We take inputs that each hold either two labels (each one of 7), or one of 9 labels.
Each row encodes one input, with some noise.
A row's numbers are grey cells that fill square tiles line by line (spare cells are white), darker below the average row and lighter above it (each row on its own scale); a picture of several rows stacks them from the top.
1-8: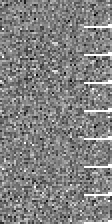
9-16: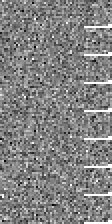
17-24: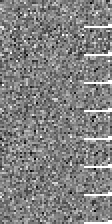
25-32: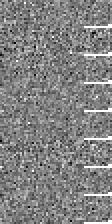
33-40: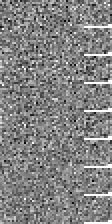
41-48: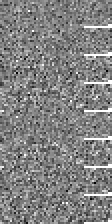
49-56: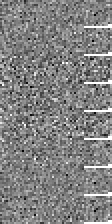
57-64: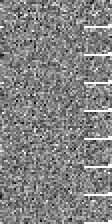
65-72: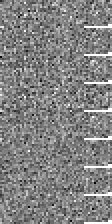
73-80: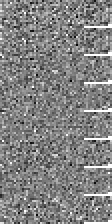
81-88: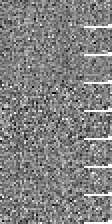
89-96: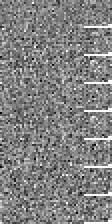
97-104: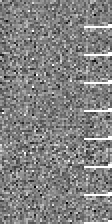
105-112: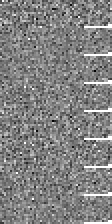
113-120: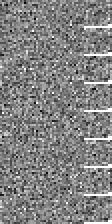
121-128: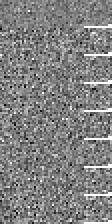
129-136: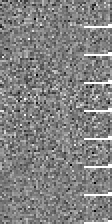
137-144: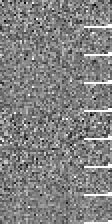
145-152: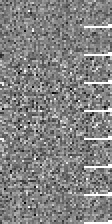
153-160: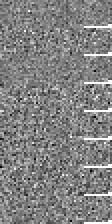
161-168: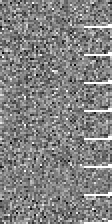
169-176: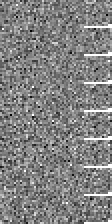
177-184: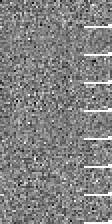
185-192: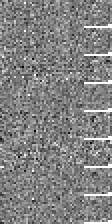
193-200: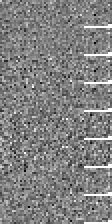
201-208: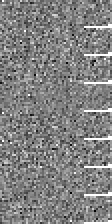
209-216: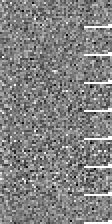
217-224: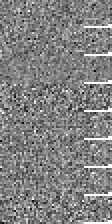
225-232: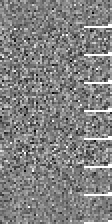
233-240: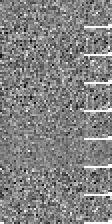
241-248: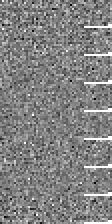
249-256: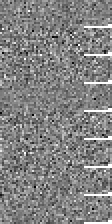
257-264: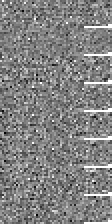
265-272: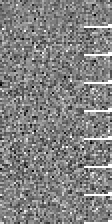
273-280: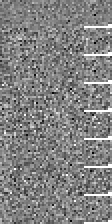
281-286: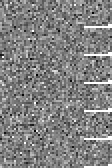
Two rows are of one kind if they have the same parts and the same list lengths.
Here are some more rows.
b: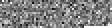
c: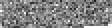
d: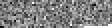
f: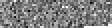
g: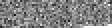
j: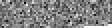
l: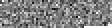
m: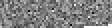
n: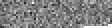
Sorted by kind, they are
b, c, f, l, m
d, g, j, n

